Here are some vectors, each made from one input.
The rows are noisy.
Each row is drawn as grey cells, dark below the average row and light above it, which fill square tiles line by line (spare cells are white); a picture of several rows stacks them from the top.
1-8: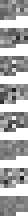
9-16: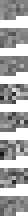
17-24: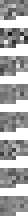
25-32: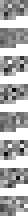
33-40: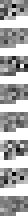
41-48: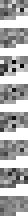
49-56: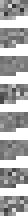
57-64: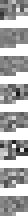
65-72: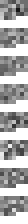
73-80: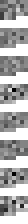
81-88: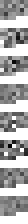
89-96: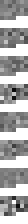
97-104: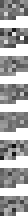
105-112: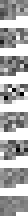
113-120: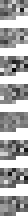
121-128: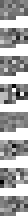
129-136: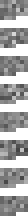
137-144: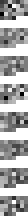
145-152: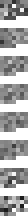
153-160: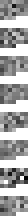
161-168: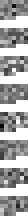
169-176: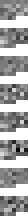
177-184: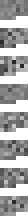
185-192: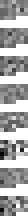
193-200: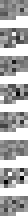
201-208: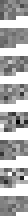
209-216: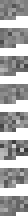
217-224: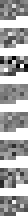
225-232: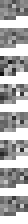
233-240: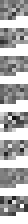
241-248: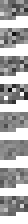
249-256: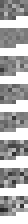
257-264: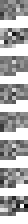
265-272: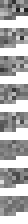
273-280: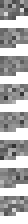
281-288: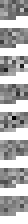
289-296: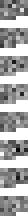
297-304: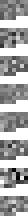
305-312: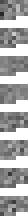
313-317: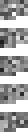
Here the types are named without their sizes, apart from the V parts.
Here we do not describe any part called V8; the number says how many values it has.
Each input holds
a list of items, each a true/false value and a value of V8.
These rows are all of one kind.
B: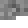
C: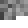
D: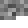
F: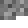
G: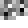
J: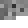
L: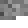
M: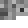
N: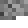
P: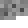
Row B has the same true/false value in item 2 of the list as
C, M and P.
